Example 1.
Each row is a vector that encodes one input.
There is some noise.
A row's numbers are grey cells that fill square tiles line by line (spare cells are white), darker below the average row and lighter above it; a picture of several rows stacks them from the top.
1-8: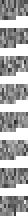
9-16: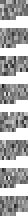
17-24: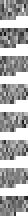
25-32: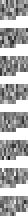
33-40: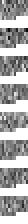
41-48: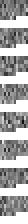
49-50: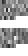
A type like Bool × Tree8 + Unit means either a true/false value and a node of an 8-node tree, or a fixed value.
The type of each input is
Bool × Bool × Bool × Bool.
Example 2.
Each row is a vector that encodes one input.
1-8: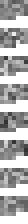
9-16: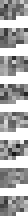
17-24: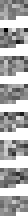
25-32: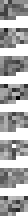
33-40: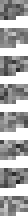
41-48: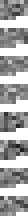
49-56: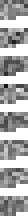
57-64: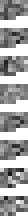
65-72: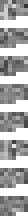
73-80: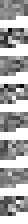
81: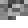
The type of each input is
Line8.
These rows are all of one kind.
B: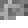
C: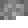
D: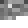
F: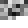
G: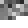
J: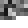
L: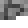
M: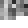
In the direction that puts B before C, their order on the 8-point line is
G, M, B, C, D, J, F, L.
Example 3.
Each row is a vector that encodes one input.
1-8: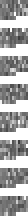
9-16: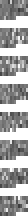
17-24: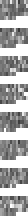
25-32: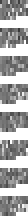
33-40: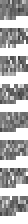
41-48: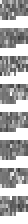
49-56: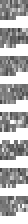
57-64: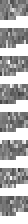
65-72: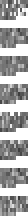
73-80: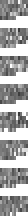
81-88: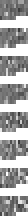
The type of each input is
Bool × Bool × Bool × Bool.
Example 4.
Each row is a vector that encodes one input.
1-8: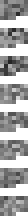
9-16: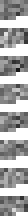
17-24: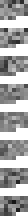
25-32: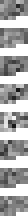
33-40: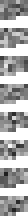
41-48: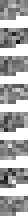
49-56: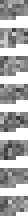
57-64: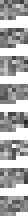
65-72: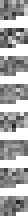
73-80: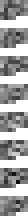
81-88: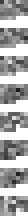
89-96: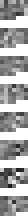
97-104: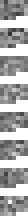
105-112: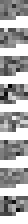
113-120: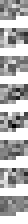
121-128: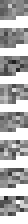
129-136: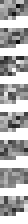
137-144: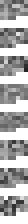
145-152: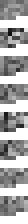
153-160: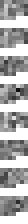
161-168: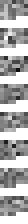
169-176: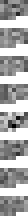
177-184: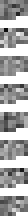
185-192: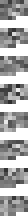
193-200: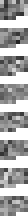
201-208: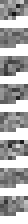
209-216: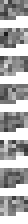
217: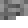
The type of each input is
Line7.
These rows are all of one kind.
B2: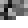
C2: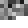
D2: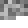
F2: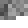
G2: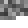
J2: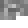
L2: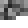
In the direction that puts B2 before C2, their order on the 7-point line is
L2, B2, G2, F2, J2, D2, C2.
